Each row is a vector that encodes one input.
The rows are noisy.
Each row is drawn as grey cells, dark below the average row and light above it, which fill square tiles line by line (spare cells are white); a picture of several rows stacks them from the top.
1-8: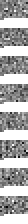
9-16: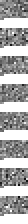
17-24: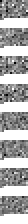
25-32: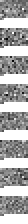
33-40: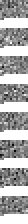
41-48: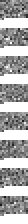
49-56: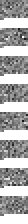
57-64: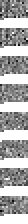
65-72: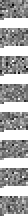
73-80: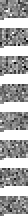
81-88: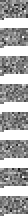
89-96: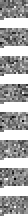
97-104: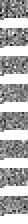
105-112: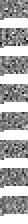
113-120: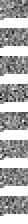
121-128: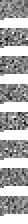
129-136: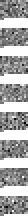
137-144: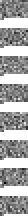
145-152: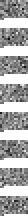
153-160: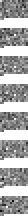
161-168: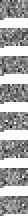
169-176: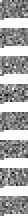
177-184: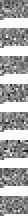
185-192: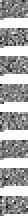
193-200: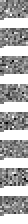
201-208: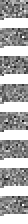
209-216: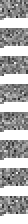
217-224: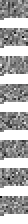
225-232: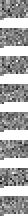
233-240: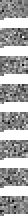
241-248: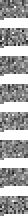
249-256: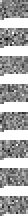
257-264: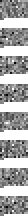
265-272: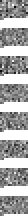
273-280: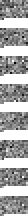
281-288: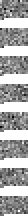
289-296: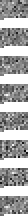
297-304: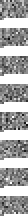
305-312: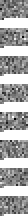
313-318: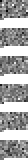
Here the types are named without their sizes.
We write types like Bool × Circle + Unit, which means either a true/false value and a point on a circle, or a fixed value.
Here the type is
Bool × Bool × Bool × List(Line).
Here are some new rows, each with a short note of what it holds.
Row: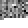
three true/false values, together with the empty list
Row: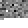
three true/false values, together with a list of one item
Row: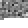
three true/false values, together with a list of one item
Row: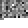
three true/false values, together with the empty list
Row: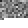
three true/false values, together with a list of two items
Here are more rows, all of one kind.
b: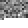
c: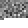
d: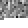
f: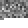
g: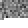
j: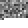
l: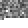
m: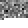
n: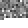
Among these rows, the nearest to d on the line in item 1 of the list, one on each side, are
l and n.
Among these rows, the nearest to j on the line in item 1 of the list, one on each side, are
b and m.
